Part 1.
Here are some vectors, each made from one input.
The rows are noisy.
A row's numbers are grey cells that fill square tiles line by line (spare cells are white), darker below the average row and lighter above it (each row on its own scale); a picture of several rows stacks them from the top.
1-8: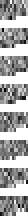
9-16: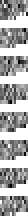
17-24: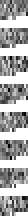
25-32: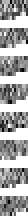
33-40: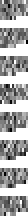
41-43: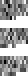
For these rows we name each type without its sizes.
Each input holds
a point on a line.
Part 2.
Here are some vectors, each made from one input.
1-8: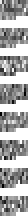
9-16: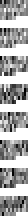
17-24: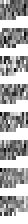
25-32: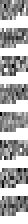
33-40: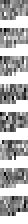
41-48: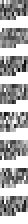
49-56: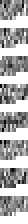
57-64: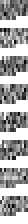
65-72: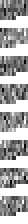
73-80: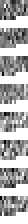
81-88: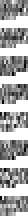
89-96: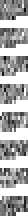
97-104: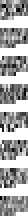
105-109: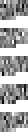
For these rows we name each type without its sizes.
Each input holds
four true/false values.
